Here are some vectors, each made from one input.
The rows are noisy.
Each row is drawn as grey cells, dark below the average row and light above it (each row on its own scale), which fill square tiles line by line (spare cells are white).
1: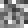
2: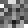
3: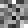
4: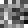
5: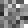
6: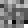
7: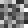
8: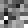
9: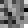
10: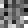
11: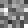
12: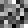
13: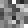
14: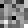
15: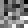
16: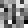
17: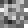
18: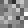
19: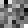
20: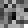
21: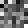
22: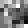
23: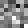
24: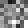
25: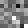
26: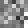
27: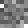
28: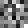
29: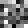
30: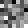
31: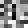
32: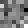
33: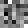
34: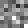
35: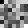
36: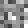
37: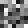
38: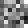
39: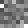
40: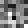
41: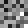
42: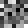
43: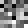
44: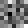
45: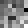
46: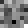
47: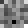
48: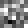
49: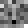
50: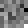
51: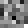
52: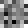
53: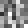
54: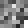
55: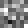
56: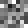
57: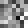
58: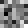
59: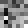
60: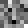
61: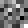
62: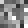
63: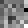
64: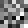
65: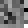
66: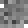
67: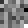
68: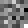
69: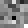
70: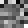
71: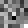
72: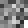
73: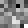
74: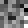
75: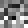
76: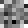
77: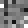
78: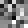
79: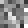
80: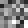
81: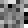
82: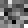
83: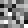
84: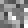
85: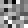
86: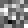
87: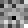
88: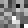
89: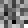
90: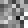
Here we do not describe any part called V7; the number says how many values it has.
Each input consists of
either one of 5 labels, or three true/false values and a value of V7.
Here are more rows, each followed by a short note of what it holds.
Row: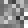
one of 5 labels
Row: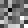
three true/false values and a value of V7
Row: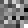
three true/false values and a value of V7
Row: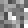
one of 5 labels
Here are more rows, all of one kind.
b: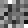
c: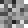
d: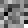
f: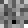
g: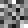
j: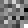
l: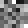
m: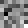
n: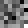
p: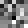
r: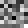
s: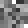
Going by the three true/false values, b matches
d and m.
